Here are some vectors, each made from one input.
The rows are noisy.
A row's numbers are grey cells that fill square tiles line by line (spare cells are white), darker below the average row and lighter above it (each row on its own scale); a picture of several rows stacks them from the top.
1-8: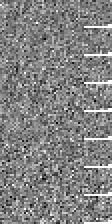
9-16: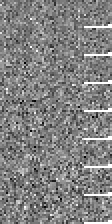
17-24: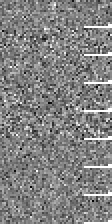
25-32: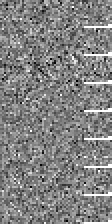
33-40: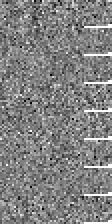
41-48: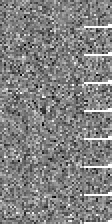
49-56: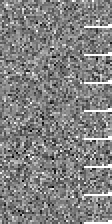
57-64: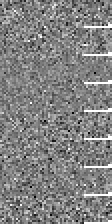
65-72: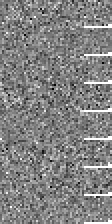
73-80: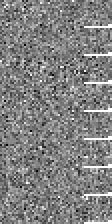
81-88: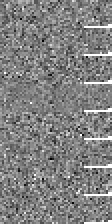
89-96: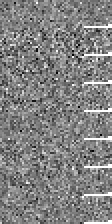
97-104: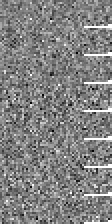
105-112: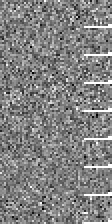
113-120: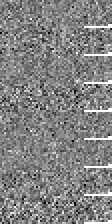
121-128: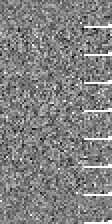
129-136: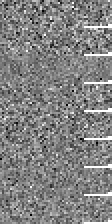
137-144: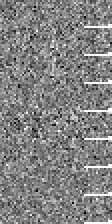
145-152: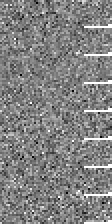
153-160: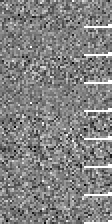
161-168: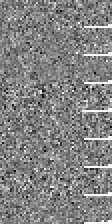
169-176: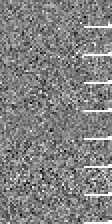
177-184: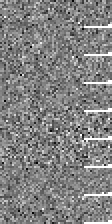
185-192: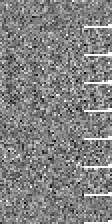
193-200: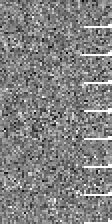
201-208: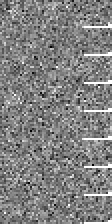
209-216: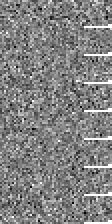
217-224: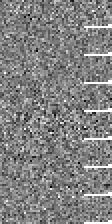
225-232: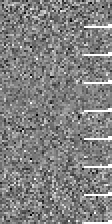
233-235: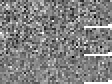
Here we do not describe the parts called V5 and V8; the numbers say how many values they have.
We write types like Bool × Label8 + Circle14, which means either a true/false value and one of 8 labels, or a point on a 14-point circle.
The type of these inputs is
(Bool × V8 + V5) × Circle10.
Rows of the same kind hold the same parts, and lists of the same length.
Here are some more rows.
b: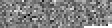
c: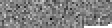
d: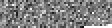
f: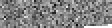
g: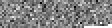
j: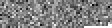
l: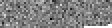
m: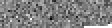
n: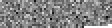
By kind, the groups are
b, g, j
c, d, f, l, m, n

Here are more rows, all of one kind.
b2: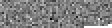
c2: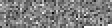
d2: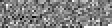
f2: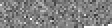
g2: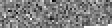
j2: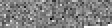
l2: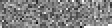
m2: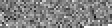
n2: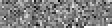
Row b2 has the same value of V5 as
c2 and n2.
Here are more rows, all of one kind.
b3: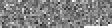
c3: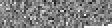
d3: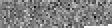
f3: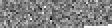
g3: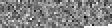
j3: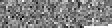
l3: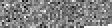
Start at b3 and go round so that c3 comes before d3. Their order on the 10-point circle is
b3, l3, c3, f3, g3, d3, j3.
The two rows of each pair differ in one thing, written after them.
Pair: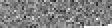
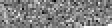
the true/false value
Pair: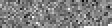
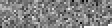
the value of V8
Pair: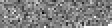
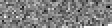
the true/false value
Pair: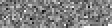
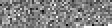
the place on the 10-point circle
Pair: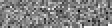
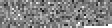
the true/false value
